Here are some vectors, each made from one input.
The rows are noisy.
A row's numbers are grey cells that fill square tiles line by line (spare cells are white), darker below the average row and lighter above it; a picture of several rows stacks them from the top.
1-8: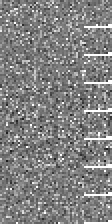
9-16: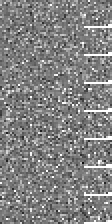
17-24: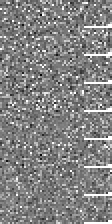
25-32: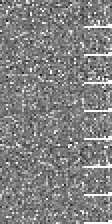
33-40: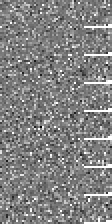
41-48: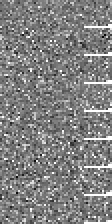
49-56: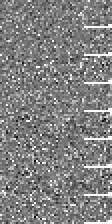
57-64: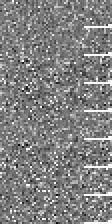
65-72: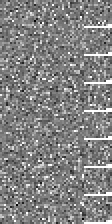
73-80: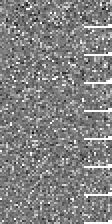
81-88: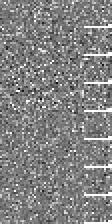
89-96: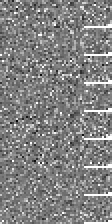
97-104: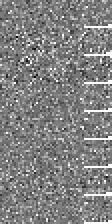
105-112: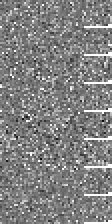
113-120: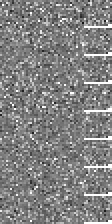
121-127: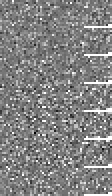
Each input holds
either a point on a 9-point circle and a true/false value, or a point on a 10-point circle, or a fixed value.
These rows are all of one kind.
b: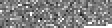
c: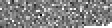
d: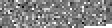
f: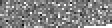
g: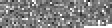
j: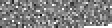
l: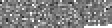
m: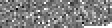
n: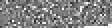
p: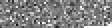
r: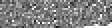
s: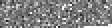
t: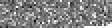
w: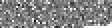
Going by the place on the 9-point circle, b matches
m, p and t.
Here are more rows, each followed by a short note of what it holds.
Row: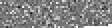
a point on a 10-point circle
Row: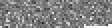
a point on a 10-point circle
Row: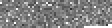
a point on a 10-point circle
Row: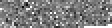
a fixed value
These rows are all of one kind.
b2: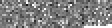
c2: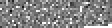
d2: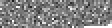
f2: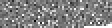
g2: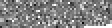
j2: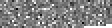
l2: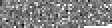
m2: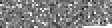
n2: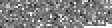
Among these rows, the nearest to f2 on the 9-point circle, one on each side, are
l2 and n2.
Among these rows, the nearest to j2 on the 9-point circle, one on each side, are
d2 and g2.
